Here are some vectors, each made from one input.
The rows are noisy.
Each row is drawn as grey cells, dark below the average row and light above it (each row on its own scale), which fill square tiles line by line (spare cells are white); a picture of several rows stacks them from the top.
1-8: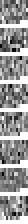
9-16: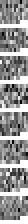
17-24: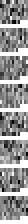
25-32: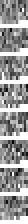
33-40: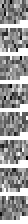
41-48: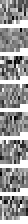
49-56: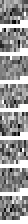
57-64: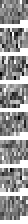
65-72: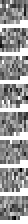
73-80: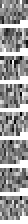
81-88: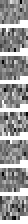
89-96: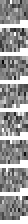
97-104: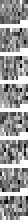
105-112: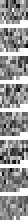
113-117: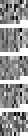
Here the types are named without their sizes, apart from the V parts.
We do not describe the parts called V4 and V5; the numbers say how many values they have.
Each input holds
either a point on a line and a value of V4, or a true/false value and a value of V5.
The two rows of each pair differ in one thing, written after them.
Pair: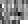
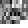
the value of V5
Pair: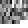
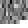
the true/false value
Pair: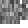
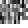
the value of V5
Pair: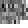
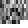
the true/false value
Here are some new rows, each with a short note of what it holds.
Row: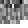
a point on a line and a value of V4
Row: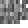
a true/false value and a value of V5
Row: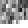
a point on a line and a value of V4
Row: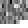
a true/false value and a value of V5
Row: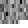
a point on a line and a value of V4
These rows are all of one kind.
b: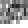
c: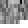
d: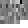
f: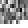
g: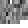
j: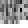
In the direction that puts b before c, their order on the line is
g, b, d, c, f, j.
